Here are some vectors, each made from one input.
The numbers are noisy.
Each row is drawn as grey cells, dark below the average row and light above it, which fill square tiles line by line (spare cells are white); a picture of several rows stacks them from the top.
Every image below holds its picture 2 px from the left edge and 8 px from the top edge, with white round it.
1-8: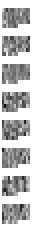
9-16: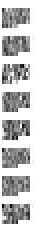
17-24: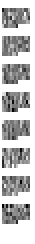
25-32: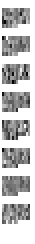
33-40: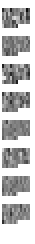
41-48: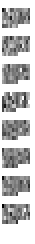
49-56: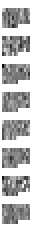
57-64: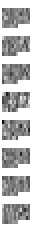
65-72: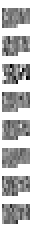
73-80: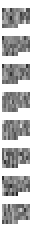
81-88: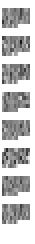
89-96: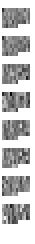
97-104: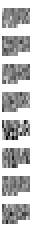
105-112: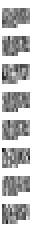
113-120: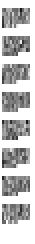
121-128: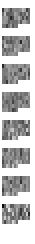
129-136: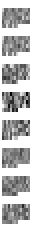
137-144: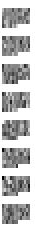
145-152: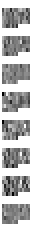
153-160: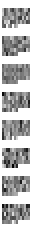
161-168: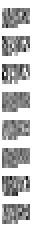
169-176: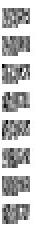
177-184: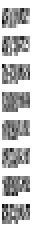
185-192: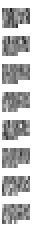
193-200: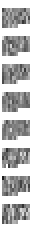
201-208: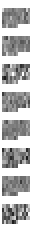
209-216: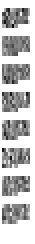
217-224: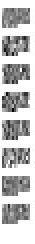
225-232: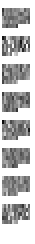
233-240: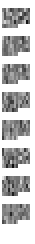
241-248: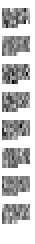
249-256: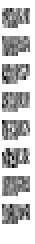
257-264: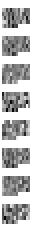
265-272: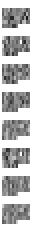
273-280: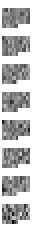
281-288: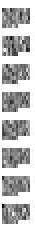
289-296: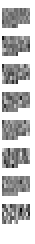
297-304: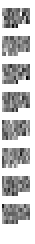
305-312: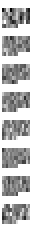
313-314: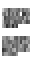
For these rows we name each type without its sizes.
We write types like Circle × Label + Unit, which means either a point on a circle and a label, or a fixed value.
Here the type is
((Bool × Bool × Bool × Bool + Unit) × Line + Label) × Line.
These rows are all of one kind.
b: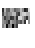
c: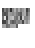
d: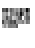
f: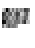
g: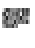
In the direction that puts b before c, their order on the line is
b, c, d, f, g.
